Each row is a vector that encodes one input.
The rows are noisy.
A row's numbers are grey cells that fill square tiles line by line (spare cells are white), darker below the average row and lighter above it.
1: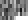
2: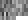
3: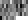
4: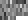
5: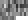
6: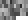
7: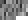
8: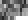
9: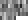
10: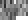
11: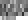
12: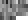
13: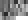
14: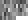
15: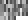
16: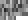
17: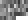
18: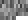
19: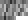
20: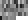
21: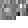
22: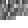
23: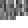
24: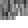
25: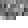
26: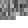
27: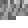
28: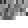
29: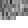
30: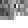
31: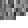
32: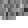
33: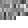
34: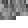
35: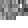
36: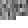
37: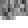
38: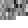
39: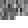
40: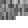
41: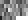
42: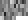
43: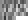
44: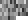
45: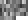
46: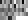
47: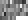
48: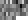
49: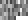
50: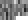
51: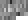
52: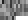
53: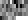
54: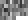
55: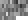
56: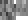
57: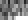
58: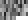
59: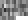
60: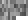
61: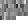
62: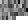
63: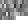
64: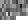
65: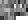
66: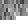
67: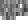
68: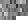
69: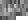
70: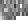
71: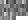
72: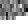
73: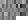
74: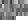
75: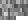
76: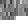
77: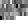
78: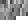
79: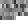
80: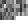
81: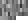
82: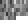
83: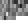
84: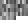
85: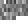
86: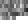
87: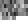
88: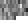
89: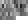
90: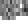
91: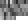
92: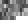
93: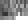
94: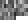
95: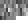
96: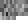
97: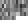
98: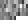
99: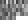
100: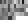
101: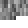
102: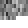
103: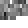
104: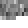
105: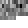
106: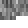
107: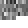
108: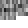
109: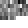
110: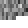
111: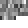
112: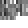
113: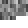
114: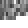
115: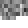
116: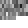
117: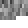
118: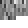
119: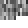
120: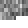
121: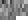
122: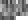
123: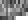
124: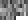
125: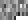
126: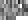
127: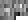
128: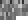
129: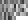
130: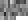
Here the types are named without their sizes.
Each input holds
a true/false value, together with either a point on a circle, or a point on a line.
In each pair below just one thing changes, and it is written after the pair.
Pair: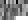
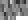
the place on the circle
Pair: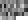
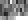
the true/false value
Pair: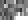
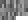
the true/false value
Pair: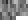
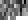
the true/false value
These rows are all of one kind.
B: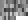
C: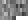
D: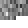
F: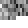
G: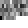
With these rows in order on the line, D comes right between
C and F.
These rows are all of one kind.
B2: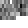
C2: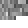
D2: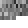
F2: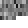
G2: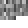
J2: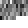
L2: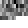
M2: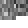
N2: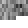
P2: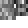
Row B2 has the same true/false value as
J2 and L2.
